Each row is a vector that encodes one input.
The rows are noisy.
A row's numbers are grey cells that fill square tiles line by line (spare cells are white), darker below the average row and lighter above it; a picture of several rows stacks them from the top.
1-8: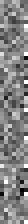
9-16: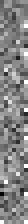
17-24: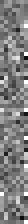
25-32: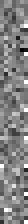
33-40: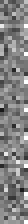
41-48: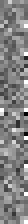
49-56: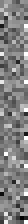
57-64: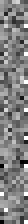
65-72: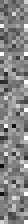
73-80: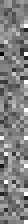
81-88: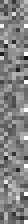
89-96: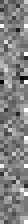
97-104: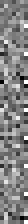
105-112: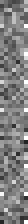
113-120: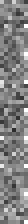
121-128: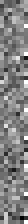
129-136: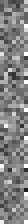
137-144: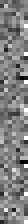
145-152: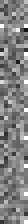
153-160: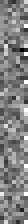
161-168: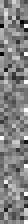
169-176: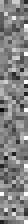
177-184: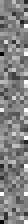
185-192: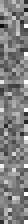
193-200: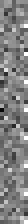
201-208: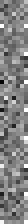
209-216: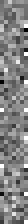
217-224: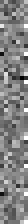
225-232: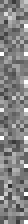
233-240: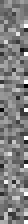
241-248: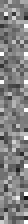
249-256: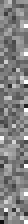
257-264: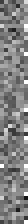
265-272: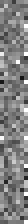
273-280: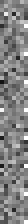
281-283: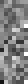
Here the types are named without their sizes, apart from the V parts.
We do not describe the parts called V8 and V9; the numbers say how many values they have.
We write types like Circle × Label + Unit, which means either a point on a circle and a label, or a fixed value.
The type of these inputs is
(Bool × V9 + V8) × (Circle + Unit).
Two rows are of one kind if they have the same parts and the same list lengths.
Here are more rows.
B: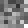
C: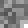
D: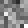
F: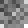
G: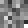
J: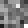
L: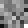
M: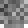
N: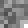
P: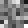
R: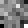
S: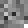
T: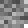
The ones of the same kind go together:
B, D, S, T
C, F, M, N
G, J, L, R
P

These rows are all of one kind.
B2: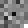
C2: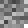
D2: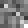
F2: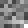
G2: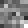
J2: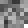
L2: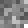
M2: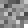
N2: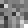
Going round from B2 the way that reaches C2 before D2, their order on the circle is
B2, M2, L2, C2, G2, F2, D2, N2, J2.
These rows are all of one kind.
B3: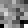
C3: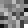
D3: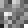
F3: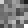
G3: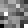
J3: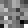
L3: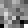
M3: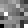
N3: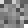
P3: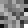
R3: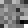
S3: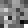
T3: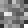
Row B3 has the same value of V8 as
J3, L3, R3 and S3.
